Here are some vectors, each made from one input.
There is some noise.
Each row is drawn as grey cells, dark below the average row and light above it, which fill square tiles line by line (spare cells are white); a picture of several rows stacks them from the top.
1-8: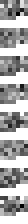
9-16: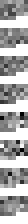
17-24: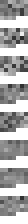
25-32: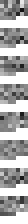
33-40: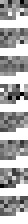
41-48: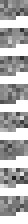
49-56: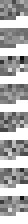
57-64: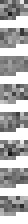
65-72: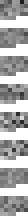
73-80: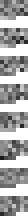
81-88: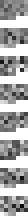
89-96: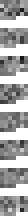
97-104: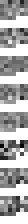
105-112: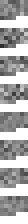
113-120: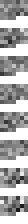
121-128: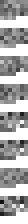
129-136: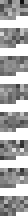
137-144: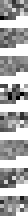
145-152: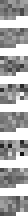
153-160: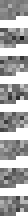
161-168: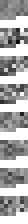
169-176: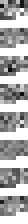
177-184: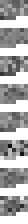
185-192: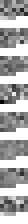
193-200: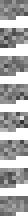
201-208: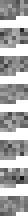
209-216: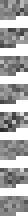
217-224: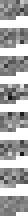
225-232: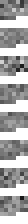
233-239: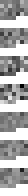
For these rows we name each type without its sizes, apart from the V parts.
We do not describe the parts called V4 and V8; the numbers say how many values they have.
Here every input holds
either four true/false values and a value of V8, or a list of items, each a point on a line and a value of V4.
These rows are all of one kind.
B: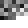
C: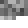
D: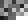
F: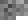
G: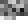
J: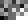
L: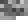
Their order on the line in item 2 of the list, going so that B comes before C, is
B, F, D, J, G, C, L.
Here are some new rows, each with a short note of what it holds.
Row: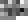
a list of one item
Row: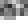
the empty list
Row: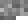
four true/false values and a value of V8
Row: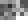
the empty list
